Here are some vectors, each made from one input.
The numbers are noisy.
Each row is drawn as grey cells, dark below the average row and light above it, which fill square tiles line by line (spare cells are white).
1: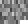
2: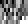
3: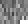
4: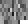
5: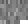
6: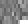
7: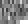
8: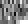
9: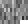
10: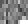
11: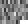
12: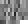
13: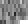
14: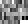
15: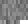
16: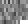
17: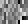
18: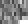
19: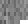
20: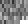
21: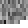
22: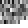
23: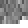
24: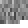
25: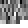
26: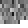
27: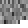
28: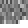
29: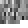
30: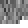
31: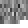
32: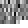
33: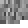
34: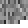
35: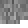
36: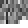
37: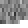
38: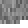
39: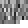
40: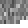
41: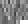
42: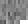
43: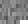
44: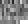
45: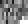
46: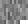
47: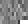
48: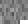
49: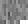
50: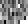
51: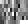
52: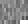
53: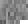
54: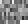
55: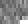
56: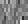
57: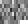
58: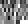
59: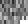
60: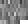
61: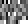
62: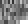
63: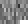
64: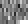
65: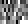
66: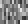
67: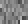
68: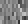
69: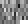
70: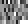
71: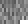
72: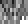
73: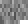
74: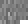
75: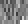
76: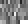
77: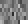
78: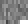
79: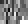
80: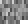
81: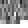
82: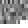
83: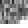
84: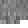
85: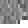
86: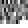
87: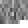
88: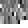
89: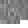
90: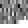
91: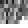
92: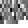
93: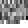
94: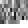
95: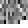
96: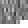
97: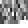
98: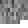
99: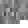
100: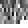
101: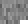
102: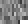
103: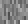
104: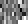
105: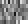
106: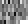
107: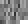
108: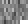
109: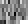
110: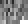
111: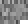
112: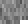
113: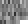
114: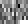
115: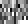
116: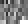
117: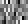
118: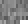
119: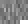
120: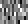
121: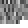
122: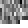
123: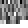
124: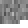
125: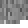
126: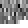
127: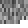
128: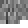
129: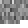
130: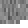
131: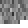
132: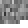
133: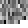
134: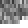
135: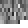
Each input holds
either a node of each of two 7-node trees, or a list of up to two points on a 5-point line.
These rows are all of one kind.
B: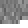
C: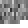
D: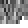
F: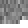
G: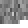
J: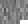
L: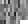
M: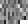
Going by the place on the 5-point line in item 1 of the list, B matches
G and J.
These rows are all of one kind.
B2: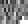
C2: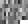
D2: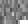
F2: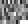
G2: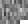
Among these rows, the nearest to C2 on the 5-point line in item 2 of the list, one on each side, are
B2 and D2.
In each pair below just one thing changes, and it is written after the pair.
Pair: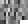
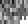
the place on the 5-point line in item 1 of the list
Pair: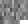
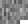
the place on the 5-point line in item 2 of the list
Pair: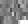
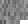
the place on the 5-point line in item 2 of the list
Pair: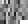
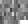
the place on the 5-point line in item 1 of the list
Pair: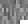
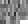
the place on the 5-point line in item 2 of the list
